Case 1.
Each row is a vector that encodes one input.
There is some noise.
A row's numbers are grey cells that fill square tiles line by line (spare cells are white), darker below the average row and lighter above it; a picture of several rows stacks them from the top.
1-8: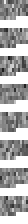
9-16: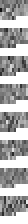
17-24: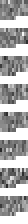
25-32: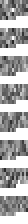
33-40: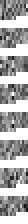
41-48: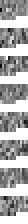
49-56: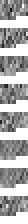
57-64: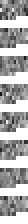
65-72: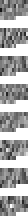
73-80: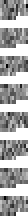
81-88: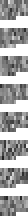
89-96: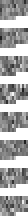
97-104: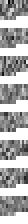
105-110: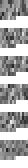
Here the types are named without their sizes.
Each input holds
a list of points on a line.
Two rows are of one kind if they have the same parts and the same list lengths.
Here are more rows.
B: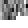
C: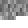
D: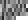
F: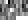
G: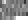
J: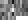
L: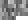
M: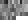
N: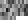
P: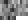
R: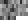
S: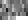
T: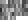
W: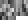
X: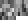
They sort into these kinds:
B, C, L, N
D
F, G, J, S, T
M, P, R, W, X

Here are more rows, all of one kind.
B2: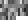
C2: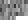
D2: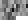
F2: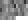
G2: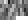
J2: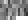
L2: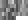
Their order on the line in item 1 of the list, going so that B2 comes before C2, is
B2, G2, J2, F2, C2, L2, D2.
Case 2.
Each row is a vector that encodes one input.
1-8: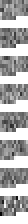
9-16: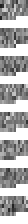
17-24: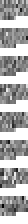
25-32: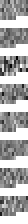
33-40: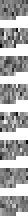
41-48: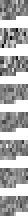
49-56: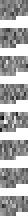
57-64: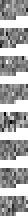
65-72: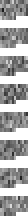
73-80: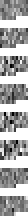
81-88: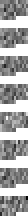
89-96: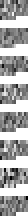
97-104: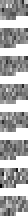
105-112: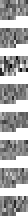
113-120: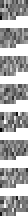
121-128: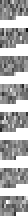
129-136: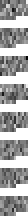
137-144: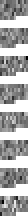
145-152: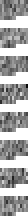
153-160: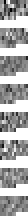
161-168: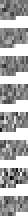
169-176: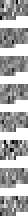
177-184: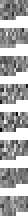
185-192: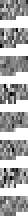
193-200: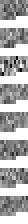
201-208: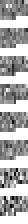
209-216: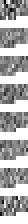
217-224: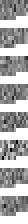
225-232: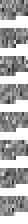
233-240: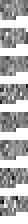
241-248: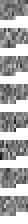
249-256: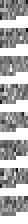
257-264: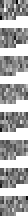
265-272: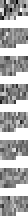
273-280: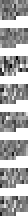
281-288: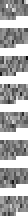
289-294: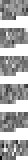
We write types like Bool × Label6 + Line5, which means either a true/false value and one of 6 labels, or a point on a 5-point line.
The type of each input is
(Bool × Bool × Bool × Bool + Unit) × Line10 + Line3 × Line3.
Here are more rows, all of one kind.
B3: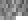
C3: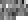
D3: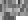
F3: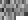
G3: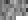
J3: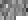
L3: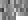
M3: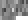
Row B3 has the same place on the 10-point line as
D3 and J3.
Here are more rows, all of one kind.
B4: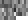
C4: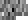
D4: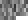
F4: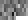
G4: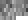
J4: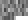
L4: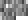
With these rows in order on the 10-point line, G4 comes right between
J4 and L4.
